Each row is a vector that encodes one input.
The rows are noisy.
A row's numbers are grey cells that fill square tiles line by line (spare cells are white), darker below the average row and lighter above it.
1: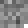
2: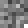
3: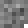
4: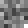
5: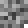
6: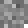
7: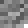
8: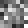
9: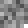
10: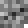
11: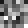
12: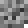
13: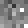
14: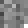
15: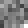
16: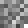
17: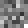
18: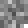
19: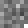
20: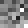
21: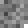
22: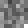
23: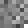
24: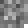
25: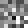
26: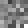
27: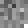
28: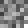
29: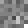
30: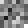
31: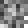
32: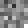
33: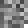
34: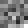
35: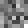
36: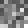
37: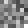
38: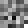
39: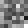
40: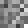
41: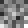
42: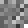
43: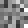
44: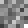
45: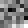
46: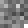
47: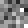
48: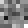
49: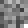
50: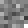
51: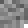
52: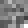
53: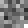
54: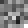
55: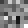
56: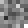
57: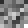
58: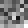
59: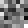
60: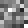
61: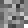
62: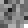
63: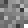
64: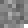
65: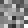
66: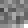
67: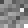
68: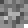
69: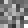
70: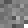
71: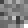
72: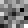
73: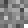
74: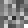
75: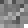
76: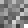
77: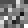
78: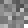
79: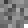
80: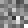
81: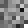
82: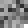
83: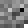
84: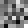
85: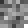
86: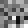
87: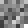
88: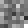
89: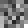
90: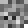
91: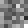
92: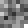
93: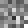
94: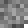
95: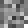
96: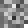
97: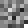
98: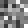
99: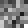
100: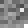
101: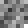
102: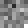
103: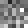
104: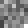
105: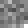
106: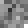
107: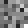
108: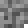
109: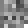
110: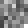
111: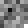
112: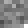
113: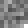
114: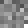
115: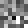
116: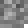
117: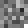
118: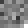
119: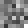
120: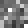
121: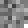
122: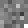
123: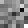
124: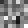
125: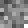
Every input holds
either one of 8 labels, or a point on a 7-point line and a true/false value.
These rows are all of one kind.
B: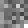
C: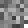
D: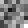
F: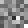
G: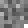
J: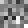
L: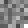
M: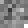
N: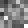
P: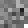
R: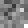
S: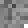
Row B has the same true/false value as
G and P.
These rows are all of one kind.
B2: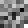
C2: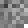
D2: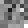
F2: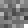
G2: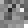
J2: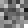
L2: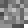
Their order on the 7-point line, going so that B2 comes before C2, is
J2, F2, B2, L2, D2, G2, C2.
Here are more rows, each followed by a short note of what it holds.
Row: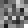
a point on a 7-point line and a true/false value
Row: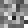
one of 8 labels
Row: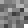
a point on a 7-point line and a true/false value
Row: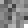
a point on a 7-point line and a true/false value
